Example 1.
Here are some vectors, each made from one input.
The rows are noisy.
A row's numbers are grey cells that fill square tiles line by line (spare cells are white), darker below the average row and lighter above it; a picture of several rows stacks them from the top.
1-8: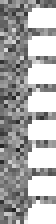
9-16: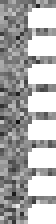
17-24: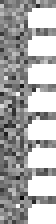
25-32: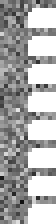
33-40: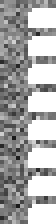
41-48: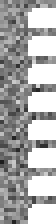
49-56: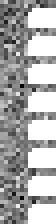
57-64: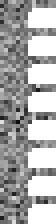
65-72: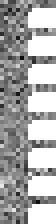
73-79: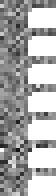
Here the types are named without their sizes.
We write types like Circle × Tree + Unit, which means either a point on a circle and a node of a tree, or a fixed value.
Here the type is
Bool × Line.
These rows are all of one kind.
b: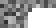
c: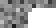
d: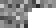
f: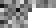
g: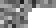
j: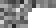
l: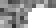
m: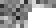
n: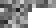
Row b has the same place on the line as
g and j.
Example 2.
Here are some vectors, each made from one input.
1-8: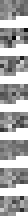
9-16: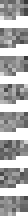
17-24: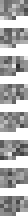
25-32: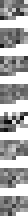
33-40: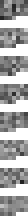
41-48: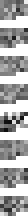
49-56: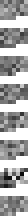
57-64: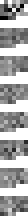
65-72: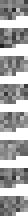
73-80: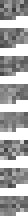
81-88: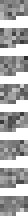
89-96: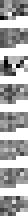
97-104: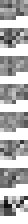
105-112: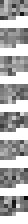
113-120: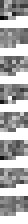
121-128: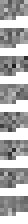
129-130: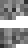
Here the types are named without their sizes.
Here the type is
List(Circle).
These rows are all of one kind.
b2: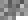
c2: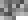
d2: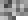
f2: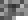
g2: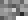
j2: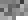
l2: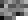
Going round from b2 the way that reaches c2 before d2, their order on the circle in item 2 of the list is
b2, c2, j2, l2, g2, f2, d2.
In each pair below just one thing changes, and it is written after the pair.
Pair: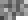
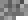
the place on the circle in item 2 of the list
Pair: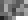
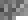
the place on the circle in item 2 of the list
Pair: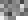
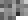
the place on the circle in item 1 of the list
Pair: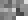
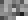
the place on the circle in item 2 of the list
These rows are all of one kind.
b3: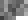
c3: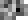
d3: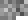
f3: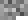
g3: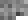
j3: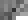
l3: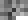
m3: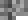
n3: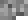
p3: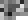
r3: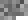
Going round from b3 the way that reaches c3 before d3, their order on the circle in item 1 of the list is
b3, p3, r3, c3, d3, f3, n3, g3, m3, l3, j3.
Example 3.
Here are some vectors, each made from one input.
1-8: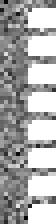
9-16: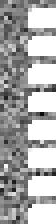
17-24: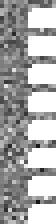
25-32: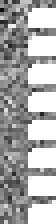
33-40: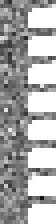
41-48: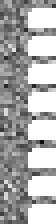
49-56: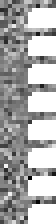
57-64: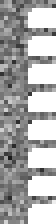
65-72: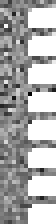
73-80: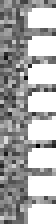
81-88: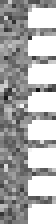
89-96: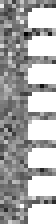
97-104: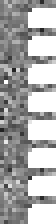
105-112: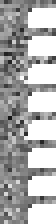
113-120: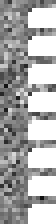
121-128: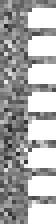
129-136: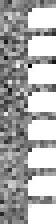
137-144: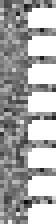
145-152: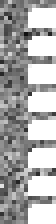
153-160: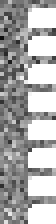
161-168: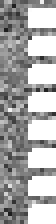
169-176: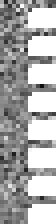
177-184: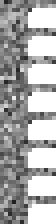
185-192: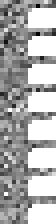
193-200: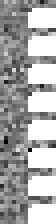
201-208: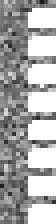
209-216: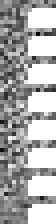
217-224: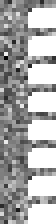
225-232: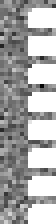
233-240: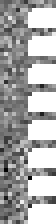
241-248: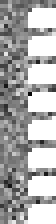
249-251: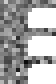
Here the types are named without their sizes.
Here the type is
Bool × Bool × Bool × Bool + Line × Line + Unit.
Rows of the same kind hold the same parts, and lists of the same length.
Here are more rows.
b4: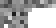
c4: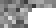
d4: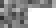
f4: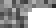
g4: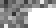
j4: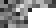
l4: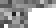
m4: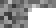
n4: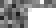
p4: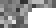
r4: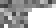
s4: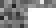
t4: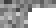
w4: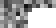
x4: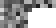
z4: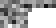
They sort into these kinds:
b4, c4, d4, f4, g4, l4, m4, n4, p4, r4, s4, t4
j4, z4
w4, x4

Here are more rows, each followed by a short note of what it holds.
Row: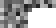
a fixed value
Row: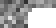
four true/false values
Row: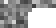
four true/false values
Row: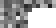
a fixed value
